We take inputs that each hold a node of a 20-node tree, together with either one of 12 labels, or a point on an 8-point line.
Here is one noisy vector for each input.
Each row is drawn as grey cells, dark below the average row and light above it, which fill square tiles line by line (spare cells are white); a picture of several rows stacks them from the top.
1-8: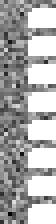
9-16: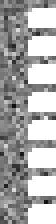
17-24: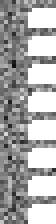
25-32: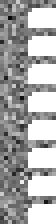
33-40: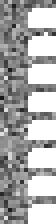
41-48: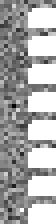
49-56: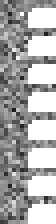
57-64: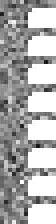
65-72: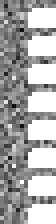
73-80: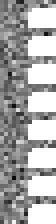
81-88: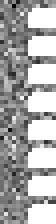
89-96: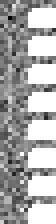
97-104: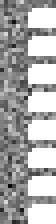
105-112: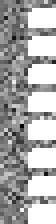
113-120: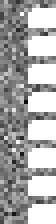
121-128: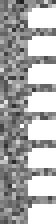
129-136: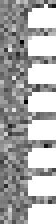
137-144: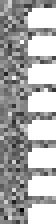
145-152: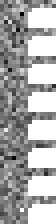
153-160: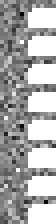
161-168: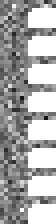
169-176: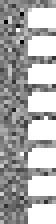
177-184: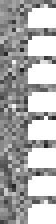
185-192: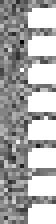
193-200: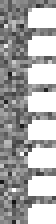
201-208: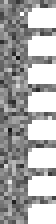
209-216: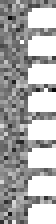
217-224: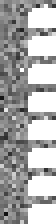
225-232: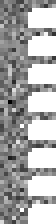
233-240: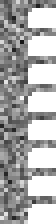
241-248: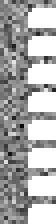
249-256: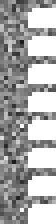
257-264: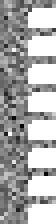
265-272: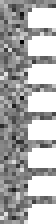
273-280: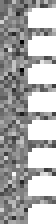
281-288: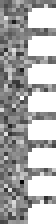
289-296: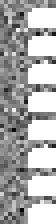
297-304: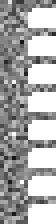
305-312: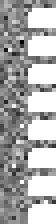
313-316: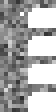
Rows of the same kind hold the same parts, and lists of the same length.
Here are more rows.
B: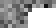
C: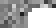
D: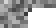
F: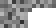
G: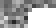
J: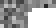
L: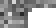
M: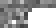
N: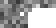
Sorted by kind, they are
B, D, J, L, M, N
C, F, G

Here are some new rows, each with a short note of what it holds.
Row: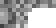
a point on an 8-point line and a node of a 20-node tree
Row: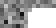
one of 12 labels and a node of a 20-node tree
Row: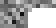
a point on an 8-point line and a node of a 20-node tree
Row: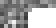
one of 12 labels and a node of a 20-node tree
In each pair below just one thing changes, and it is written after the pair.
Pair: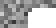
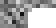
the node of the tree
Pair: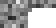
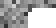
the node of the tree
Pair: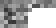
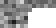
the node of the tree
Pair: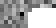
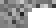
the place on the 8-point line
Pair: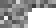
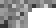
the node of the tree
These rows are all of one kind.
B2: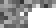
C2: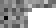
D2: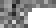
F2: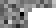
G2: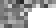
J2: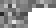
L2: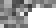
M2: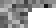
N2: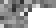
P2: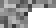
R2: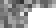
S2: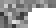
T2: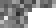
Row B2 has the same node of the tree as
G2, L2, N2 and R2.
